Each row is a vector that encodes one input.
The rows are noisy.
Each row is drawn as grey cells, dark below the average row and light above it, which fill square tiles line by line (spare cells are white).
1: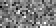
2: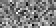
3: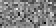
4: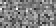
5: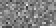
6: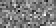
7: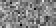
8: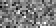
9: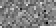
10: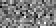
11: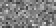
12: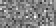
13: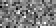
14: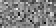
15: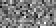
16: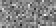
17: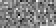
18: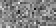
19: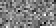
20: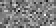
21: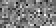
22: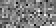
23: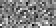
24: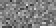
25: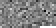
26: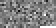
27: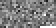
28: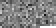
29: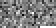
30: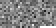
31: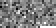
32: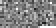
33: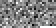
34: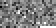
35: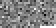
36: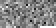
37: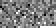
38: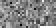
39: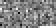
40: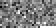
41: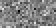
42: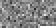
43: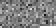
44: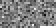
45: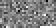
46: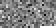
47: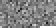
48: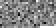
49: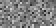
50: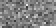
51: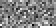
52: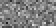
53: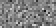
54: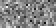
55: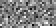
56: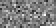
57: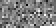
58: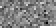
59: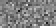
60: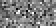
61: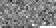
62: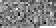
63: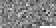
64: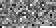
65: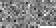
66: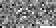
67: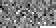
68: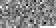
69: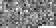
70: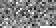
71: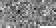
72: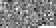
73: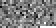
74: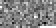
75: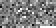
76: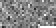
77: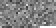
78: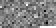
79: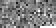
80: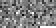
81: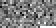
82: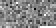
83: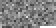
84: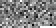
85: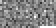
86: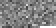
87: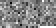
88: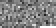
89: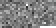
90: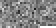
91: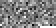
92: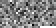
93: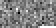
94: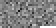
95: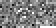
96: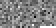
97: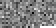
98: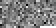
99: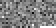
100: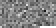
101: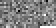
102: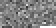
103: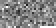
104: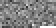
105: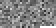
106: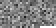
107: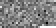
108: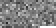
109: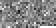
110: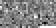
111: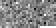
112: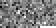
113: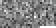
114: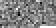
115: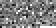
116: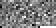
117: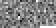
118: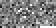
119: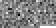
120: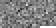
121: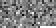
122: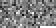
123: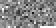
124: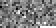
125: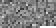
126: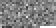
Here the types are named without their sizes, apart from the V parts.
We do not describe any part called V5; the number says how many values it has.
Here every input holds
a label and a value of V5, together with a list of items, each a point on a line and a true/false value.
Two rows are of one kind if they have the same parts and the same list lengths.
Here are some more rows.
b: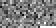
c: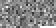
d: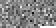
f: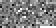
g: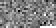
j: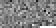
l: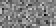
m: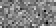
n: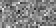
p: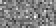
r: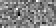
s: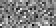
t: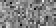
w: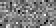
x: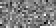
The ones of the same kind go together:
b, f, s
c, d, r
g, j, l, m, n, p, t, w, x

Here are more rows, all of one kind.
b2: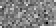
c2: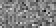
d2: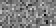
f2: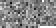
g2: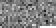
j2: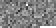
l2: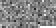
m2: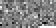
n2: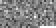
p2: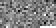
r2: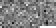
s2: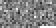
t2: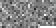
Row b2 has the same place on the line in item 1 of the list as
f2 and l2.
